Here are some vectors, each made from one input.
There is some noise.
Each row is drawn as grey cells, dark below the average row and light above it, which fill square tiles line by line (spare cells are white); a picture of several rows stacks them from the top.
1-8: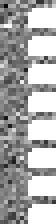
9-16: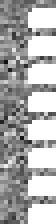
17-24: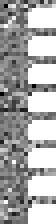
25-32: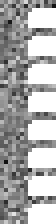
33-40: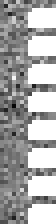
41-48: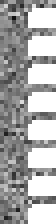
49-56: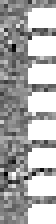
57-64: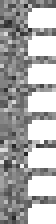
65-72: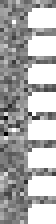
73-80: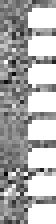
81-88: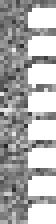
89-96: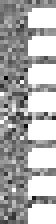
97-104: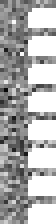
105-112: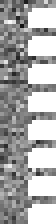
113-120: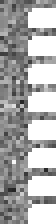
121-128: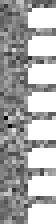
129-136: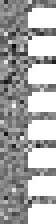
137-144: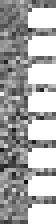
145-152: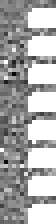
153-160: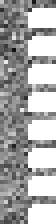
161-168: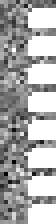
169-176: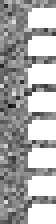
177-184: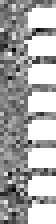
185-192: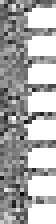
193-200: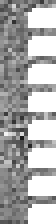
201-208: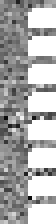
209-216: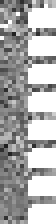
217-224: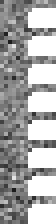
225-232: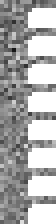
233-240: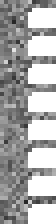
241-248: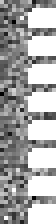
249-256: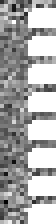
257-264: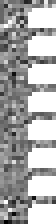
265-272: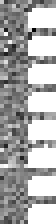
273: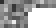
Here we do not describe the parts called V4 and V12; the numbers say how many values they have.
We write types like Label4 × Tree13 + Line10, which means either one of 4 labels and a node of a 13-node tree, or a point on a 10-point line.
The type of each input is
Bool × (Line5 + V12) × V4.
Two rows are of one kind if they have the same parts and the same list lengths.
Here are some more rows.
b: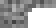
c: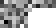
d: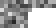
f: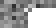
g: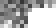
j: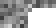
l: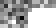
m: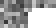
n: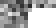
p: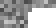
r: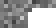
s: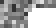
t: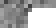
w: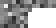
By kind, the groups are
b, c, l, p, r, s, t, w
d, f, g, j, m, n

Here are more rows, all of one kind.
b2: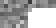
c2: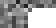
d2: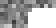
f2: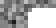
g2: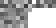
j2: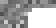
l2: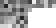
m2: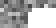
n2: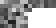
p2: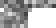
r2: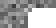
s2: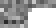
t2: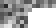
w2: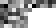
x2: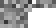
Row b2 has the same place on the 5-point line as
f2, n2, p2 and s2.
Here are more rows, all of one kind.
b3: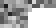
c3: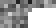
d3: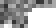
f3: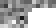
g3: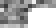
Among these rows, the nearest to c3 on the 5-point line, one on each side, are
f3 and g3.
